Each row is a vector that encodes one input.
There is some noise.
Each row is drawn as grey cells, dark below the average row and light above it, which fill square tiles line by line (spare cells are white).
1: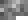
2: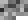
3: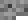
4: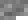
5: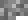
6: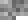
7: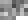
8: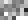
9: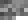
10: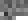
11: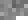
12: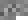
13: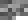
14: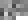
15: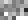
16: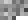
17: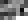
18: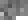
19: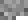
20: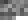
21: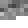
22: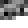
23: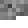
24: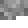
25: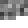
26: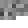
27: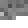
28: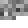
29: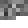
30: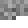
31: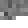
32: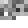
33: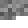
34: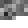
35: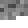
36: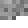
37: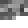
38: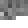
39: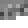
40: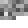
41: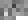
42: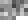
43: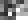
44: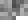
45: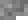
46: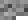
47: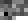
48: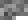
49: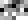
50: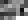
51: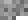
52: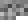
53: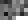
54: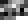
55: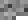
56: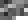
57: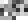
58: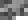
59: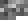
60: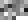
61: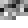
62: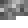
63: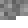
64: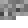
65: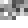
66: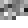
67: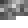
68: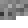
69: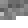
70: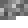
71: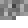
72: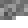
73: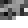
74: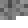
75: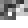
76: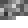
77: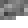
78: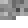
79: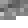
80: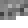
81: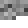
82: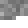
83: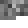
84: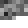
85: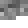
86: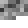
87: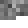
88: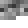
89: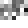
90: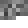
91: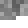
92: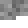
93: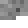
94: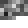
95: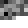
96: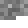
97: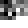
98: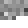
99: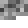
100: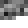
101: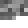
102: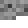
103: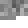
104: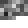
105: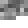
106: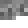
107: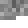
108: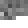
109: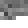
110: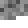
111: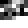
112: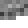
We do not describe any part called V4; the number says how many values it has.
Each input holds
a list of up to two items, each a true/false value and a value of V4.
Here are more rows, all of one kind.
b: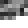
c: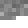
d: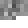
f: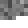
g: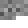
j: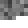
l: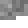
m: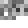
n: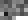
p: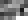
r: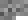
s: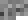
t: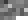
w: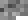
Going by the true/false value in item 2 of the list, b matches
c, d and t.
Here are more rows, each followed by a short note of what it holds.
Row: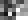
the empty list
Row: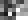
the empty list
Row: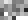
a list of one item
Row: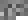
a list of one item
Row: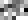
a list of one item
